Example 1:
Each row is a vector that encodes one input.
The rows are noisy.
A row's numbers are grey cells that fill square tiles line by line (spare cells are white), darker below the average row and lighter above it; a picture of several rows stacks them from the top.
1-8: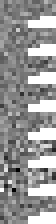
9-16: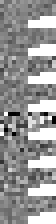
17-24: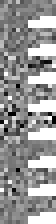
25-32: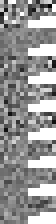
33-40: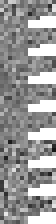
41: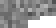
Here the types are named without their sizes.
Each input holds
a list of points on a line.
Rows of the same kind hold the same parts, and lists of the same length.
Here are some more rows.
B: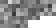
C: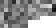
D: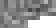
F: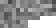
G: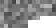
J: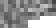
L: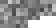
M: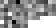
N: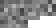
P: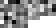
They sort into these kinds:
B, C, D, G, L, N
F, J
M, P

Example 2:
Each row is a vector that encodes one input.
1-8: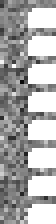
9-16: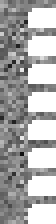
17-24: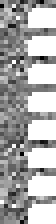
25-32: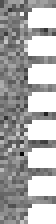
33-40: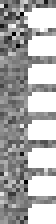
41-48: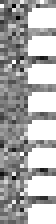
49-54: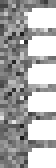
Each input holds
either a node of a 7-node tree, or a node of an 8-node tree.
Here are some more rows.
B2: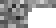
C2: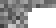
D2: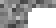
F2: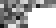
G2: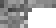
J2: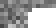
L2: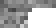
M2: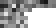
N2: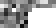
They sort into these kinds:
B2, C2, F2, G2, J2, L2, M2
D2, N2

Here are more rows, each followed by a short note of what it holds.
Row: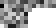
a node of a 7-node tree
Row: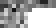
a node of an 8-node tree
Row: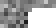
a node of a 7-node tree
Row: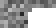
a node of a 7-node tree
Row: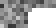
a node of a 7-node tree
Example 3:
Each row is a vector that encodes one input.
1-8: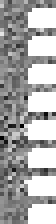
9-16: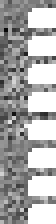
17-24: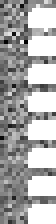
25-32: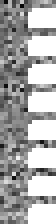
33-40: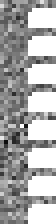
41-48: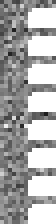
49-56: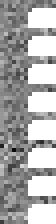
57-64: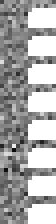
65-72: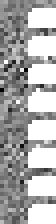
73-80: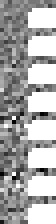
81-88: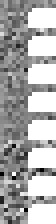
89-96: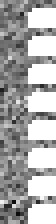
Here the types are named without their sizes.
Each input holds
either a point on a line, or a node of a tree.
